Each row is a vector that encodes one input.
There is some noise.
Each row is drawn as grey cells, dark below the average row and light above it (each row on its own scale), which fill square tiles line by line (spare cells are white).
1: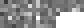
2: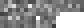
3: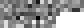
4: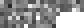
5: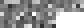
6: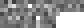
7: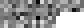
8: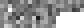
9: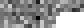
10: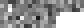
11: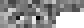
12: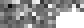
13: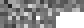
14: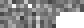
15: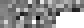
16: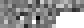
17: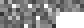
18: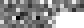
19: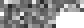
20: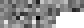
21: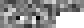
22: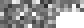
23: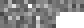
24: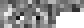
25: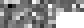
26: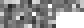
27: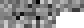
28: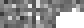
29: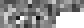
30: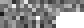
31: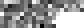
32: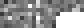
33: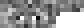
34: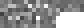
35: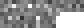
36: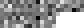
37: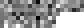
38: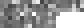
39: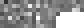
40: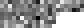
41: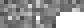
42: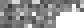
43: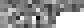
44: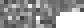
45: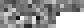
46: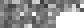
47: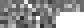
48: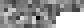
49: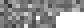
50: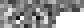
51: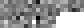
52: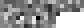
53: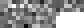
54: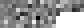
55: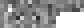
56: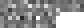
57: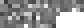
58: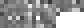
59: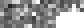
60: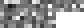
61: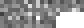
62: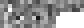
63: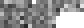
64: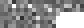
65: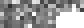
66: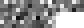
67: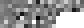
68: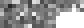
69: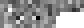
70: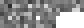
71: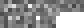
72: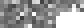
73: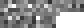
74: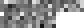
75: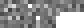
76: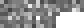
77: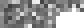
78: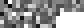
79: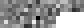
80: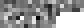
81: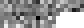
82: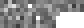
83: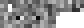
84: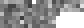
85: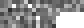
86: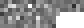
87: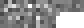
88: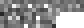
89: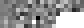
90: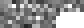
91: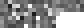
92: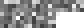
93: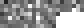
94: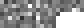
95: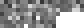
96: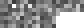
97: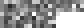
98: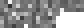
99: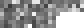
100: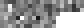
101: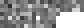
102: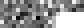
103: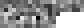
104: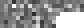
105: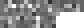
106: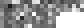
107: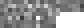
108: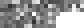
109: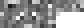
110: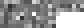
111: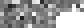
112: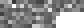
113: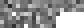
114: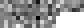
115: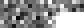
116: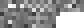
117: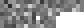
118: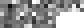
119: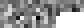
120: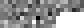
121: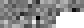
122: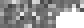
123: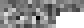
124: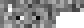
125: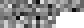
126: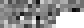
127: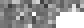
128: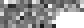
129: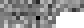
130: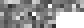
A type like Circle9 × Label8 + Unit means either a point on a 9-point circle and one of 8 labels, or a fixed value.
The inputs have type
Bool × Line6 + List2(Line5).
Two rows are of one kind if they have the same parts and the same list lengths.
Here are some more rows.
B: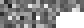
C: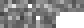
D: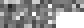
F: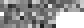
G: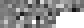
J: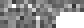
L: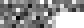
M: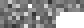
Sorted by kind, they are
B, C, J, M
D, F
G
L

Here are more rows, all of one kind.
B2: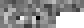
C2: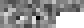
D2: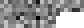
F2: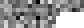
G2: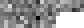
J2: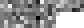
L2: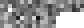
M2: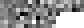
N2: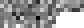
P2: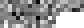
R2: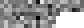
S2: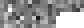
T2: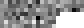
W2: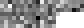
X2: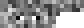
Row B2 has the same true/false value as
C2, L2, S2 and X2.
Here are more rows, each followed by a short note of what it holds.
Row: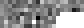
a point on a 6-point line and a true/false value
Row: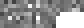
a list of two items
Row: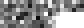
the empty list
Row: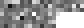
a list of one item
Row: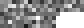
a list of two items
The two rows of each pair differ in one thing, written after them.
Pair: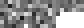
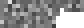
the place on the 5-point line in item 1 of the list
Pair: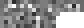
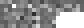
the place on the 5-point line in item 2 of the list
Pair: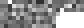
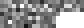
the place on the 5-point line in item 2 of the list
